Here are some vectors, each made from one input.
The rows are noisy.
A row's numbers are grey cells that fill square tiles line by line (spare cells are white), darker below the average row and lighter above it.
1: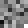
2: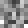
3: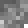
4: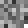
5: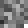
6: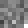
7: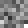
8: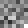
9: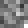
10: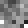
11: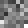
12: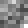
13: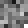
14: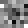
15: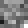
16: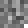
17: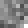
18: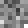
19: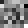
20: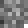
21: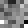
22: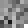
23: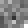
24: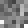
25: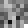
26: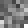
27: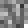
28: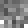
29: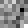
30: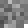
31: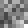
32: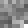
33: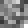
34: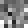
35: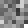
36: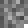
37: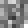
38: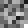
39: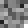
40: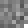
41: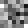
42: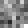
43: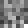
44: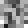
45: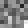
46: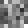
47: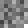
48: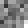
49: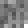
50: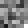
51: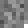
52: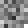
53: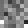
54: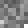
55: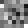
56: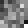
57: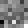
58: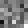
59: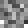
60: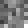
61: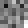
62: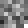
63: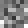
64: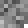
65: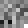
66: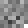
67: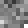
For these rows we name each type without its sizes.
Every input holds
a list of points on a line.
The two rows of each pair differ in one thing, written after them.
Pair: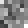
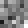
the place on the line in item 1 of the list
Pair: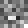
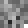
the place on the line in item 2 of the list
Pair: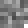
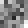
the place on the line in item 2 of the list
